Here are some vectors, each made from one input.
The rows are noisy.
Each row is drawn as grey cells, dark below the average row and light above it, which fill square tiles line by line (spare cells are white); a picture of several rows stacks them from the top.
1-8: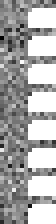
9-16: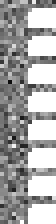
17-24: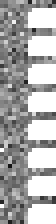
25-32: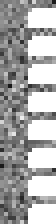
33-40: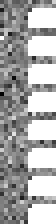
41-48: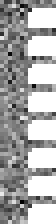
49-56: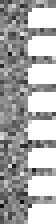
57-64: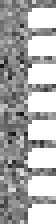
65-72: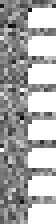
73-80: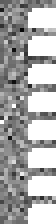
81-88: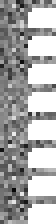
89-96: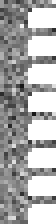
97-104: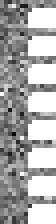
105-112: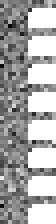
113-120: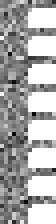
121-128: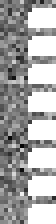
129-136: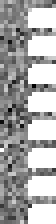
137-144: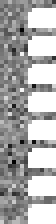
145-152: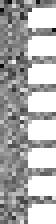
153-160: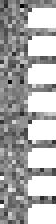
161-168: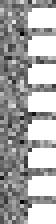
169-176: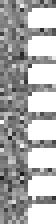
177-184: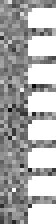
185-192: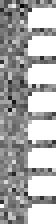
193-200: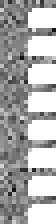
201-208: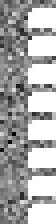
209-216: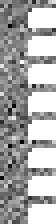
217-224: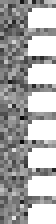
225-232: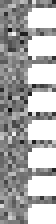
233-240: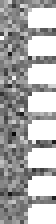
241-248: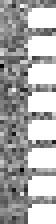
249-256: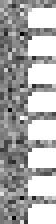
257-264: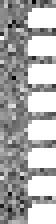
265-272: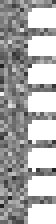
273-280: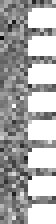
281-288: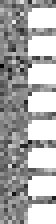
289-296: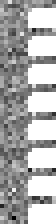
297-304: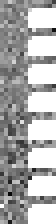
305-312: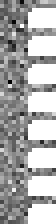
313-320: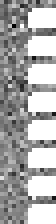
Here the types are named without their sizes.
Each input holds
a point on each of two lines, together with either a fixed value, or a node of a tree.
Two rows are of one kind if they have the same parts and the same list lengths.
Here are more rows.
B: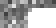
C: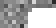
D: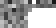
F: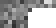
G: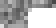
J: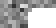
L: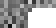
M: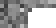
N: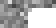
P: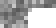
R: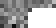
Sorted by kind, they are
B, C, D, G, J, N, P
F, L, M, R

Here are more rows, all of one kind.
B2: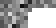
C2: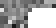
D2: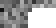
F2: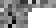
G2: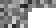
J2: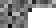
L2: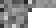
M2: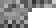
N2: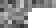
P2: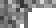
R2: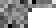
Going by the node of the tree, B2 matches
G2 and M2.
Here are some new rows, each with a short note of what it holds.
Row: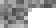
a point on each of two lines
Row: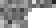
a point on each of two lines
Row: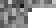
a point on each of two lines and a node of a tree
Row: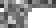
a point on each of two lines
